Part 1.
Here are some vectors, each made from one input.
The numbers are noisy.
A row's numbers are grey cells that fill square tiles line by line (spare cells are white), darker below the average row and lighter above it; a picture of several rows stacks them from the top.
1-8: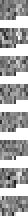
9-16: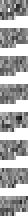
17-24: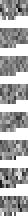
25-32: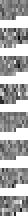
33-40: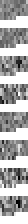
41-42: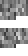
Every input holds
a point on a 7-point line.
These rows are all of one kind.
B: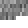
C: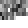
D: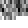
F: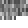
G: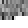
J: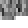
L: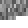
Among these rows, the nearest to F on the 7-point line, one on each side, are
C and D.
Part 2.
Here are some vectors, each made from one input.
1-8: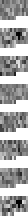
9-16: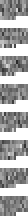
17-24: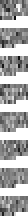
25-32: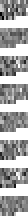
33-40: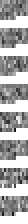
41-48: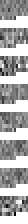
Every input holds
a point on a 9-point line.
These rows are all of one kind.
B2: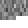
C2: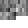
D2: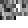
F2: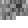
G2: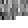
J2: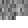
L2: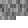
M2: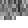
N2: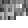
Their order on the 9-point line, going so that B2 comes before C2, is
B2, M2, F2, D2, L2, C2, J2, G2, N2.
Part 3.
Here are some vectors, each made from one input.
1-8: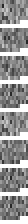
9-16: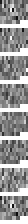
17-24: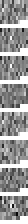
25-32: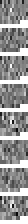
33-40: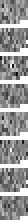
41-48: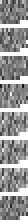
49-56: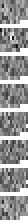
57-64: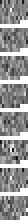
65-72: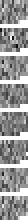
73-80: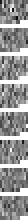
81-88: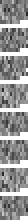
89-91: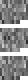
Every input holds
a point on a 9-point line.
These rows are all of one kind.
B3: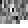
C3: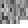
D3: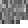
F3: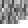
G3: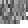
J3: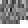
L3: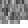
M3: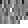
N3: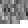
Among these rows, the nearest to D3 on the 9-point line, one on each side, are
J3 and N3.
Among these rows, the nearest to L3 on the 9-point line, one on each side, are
M3 and N3.
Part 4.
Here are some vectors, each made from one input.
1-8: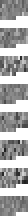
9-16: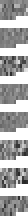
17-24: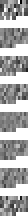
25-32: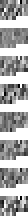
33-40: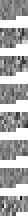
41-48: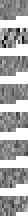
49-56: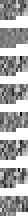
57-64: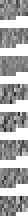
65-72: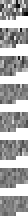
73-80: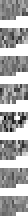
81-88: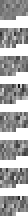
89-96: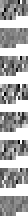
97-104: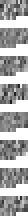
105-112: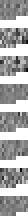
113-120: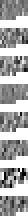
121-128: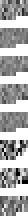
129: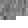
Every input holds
either a fixed value, or a point on a 3-point line and a point on a 4-point line.
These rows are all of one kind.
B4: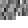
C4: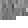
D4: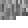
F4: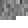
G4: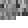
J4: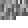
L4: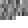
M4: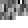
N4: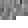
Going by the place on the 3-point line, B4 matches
F4, G4 and L4.
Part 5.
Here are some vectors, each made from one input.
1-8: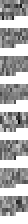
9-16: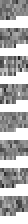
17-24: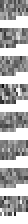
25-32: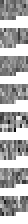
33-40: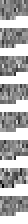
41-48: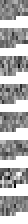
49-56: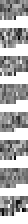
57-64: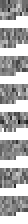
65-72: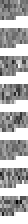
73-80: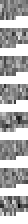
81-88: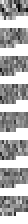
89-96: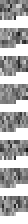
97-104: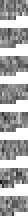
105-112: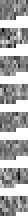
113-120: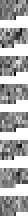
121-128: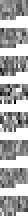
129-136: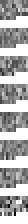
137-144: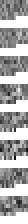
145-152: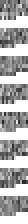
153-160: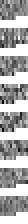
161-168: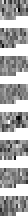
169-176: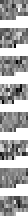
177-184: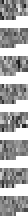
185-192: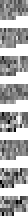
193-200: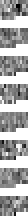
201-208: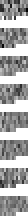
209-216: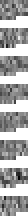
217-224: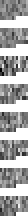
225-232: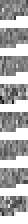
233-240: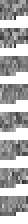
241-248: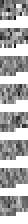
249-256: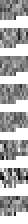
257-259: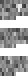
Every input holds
a point on a 20-point circle.
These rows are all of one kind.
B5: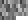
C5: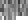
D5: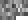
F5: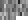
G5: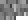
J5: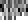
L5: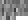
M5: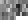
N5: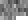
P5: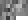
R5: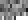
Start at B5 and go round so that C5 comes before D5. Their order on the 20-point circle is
B5, F5, C5, D5, M5, G5, R5, N5, P5, L5, J5.
